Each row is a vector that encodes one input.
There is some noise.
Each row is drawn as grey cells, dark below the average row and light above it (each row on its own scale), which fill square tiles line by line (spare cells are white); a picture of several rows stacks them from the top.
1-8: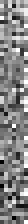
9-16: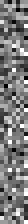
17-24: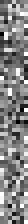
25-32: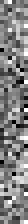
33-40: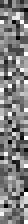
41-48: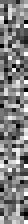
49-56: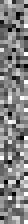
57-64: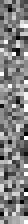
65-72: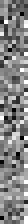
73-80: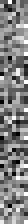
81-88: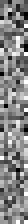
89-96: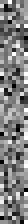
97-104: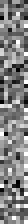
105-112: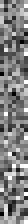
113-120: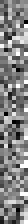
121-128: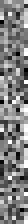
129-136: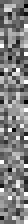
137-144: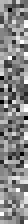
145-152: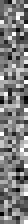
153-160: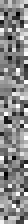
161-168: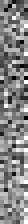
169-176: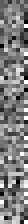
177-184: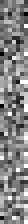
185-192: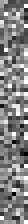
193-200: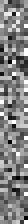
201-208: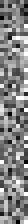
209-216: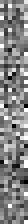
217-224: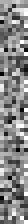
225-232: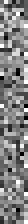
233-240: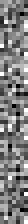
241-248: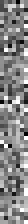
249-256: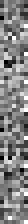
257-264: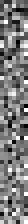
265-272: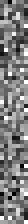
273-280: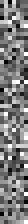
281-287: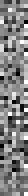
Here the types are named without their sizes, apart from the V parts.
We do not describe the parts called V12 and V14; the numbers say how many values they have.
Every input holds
two labels, a value of V12 and a value of V14.
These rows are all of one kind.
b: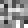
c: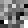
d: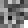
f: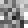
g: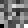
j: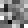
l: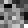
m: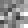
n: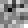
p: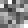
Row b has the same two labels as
c, g, l and p.
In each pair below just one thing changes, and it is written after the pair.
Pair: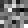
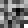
one of the two labels
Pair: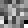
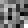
the value of V12
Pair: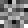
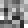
one of the two labels
